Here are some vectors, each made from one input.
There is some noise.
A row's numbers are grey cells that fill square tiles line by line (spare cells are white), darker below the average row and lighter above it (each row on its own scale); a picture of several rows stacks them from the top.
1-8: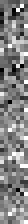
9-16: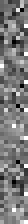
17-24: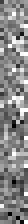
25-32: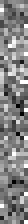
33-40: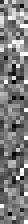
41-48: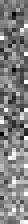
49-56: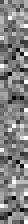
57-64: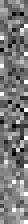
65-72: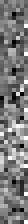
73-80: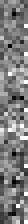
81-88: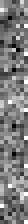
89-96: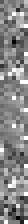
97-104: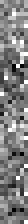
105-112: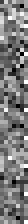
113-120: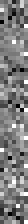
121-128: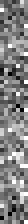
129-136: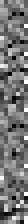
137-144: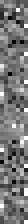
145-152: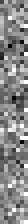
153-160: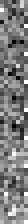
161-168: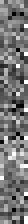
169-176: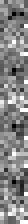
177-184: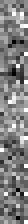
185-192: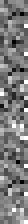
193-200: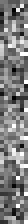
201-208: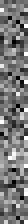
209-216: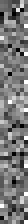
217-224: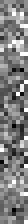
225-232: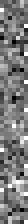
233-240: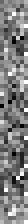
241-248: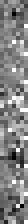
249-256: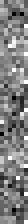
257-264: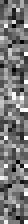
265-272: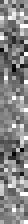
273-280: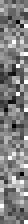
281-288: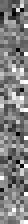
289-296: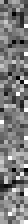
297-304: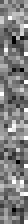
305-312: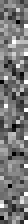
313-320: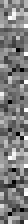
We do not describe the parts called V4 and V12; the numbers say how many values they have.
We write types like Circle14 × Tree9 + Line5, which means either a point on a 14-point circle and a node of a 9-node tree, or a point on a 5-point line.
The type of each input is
Bool × List2(V4) + Label8 × (Line10 + V12).
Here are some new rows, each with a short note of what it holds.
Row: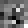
one of 8 labels and a value of V12
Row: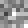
a true/false value, together with the empty list
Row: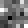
one of 8 labels and a point on a 10-point line
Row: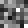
one of 8 labels and a value of V12
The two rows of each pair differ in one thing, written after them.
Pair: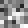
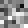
the value of V4 in item 2 of the list
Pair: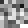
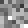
the value of V4 in item 1 of the list
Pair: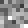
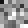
the value of V4 in item 1 of the list
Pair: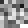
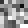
the value of V4 in item 2 of the list
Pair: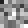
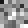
the value of V4 in item 2 of the list
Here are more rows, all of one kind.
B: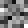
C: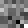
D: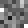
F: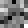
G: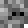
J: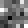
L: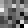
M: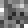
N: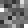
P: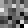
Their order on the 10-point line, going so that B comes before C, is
D, B, N, J, C, F, M, G, P, L.
